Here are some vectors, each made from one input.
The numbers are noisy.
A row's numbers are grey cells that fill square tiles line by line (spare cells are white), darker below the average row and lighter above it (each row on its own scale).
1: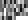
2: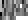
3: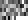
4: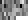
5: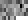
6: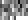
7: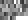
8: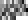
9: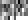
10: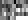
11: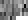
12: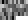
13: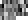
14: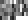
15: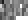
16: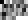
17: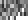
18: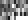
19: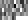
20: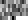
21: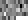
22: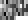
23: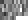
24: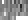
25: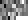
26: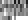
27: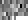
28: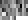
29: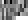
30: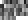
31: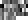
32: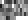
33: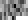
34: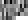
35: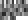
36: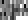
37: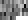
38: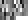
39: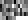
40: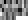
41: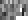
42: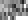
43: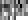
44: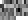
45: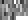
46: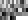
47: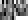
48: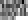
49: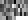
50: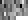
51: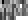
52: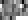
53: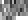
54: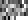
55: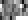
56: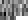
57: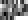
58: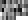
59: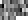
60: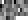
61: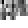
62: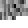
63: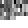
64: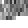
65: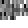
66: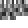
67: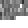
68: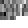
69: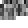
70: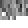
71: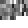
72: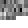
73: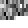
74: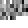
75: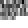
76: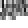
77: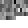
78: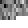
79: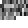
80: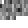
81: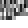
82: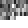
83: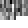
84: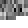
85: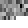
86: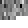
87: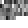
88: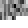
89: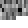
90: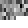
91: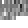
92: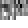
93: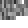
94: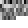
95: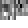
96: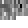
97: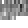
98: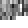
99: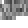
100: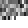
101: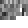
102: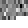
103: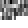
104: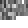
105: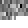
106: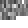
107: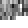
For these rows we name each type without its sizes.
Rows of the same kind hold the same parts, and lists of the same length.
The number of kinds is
2.
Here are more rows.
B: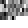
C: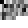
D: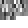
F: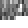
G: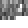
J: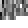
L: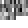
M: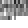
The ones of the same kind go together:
B, C, D, F, G, J
L, M

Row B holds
two labels.
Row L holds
a label and three true/false values.
